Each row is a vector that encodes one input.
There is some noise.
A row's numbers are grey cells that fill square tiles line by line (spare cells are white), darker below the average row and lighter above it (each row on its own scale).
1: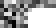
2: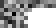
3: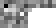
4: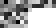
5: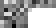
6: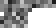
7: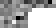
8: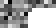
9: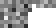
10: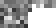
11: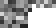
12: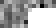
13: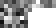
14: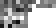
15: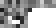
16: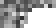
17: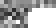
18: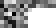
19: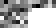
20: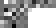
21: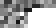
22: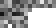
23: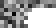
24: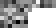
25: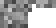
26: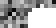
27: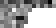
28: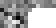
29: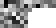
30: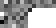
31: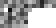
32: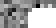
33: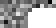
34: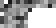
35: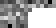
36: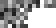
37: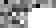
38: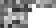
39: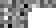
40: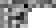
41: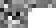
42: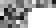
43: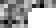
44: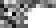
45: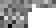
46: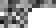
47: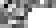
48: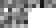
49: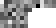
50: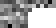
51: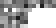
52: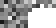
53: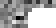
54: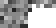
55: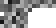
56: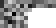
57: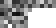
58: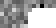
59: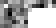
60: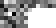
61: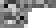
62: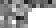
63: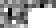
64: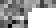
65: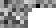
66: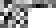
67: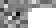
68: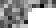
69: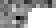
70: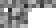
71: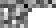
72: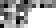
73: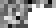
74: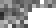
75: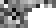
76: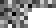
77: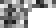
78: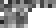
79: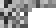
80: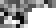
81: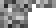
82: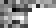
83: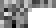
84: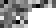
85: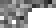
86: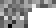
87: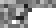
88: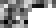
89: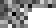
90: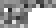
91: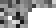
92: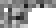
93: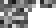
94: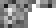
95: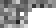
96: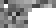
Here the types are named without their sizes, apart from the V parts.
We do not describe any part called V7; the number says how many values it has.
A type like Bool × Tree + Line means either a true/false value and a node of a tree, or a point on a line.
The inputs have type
(Bool × Bool × Bool × Bool + Unit) × V7 + Line.
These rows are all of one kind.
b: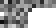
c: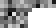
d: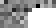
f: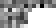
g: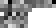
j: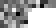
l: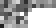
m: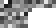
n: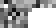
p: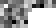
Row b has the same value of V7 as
c, g and m.
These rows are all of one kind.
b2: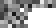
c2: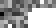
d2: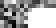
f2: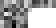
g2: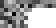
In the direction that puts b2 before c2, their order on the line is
f2, d2, g2, b2, c2.
